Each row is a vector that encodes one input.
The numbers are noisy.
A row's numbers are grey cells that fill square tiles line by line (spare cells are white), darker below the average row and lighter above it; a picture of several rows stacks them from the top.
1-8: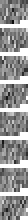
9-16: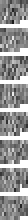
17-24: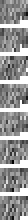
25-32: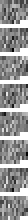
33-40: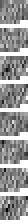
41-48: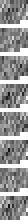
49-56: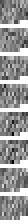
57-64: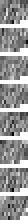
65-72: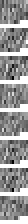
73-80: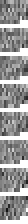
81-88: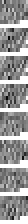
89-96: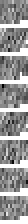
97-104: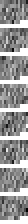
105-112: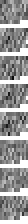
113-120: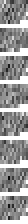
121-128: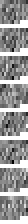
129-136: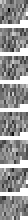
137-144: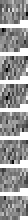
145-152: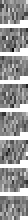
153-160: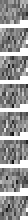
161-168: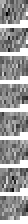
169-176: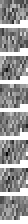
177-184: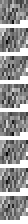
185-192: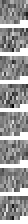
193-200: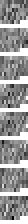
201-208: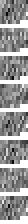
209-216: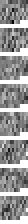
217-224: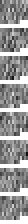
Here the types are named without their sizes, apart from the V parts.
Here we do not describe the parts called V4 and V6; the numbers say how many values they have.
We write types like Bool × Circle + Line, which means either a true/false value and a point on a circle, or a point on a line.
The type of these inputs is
Bool × (Circle + Unit) + Tree × V4 × V6.
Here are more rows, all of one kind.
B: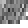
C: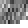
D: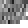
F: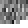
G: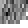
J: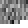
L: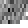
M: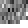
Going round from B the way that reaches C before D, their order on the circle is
B, J, G, F, C, M, D, L.
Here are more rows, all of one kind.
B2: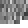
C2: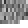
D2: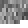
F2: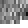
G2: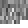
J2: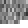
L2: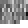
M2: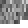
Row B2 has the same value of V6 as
C2 and J2.
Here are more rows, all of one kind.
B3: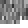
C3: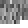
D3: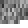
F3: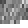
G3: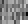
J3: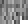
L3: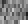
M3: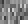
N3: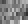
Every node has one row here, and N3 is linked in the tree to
B3, F3, J3 and M3.
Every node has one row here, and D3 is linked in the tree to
F3.
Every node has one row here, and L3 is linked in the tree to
B3.
